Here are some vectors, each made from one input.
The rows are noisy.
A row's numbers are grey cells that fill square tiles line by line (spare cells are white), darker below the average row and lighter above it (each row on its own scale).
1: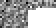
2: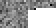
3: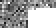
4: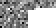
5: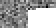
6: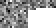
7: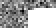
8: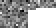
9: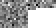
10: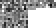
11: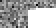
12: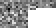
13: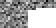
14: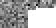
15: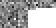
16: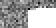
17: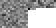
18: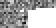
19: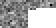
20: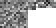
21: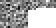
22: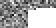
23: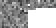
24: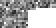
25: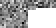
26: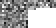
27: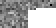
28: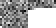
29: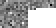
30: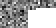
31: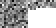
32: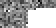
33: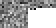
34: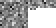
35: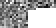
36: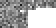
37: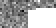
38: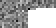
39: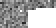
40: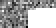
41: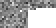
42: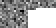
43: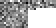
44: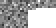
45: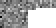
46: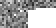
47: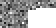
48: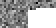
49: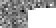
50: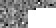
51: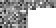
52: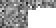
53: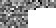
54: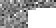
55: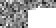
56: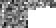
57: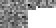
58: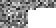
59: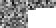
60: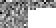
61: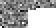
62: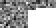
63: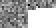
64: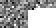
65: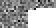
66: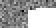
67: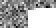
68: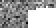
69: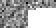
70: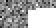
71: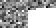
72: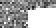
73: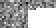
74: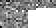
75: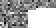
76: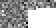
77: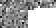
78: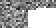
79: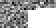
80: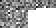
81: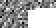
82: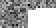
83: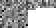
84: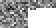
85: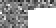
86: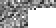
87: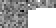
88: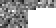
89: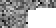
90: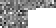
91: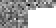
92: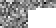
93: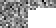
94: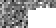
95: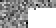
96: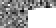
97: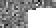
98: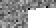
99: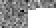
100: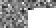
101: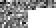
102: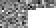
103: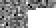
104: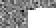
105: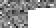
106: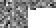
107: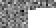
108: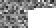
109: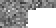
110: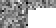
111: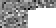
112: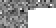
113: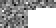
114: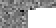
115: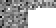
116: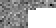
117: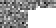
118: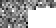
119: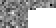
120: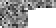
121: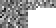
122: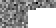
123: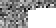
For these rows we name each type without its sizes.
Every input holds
a point on each of two lines, a node of a tree and a true/false value.
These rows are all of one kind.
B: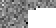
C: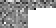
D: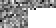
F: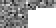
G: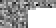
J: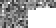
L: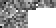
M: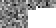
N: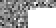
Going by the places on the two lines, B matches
C, D and M.
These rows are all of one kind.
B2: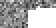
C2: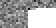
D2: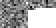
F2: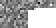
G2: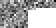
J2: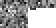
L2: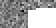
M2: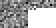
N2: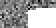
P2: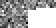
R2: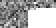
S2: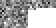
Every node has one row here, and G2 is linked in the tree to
B2 and M2.
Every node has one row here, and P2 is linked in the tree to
R2.
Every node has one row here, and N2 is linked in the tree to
C2 and J2.
